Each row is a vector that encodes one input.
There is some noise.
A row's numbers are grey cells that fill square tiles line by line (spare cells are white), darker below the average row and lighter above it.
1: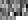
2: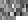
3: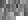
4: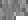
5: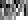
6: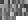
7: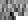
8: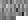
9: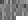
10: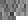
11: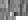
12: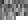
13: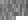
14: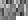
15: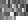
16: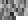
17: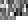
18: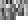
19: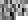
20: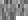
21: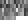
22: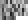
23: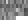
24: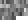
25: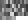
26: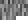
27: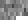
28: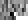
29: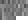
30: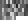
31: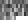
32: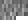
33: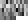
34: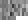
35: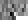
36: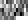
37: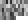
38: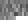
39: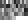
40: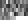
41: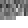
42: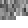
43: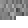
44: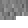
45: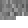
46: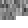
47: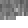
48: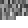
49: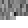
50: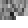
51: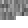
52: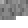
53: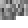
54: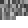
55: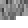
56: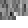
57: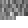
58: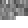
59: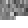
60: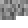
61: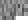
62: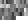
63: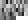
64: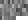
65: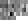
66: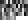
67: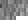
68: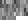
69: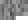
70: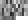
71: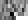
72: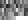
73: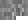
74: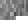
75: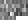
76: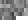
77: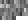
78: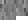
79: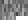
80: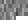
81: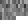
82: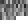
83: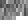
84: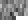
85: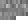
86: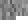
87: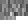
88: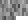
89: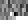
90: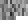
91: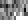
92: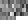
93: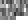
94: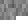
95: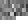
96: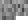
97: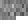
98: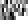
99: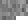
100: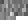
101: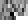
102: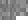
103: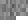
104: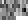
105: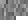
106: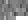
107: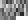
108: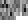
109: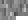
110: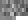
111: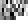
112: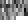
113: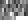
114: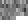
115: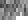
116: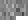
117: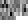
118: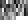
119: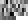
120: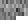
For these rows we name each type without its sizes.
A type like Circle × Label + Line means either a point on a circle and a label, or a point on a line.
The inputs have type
(Bool × Bool × Bool × Bool + Unit) × Line.
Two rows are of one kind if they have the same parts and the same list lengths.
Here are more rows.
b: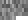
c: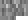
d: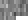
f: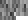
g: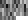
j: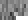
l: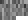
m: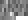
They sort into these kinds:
b, c, d, m
f, g, j, l

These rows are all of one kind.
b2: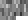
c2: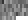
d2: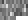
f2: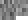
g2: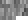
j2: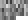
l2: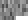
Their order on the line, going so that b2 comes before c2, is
g2, l2, d2, j2, f2, b2, c2.
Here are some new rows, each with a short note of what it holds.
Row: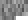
a point on a line and four true/false values
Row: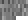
a point on a line
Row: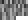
a point on a line
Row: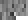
a point on a line
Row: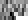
a point on a line
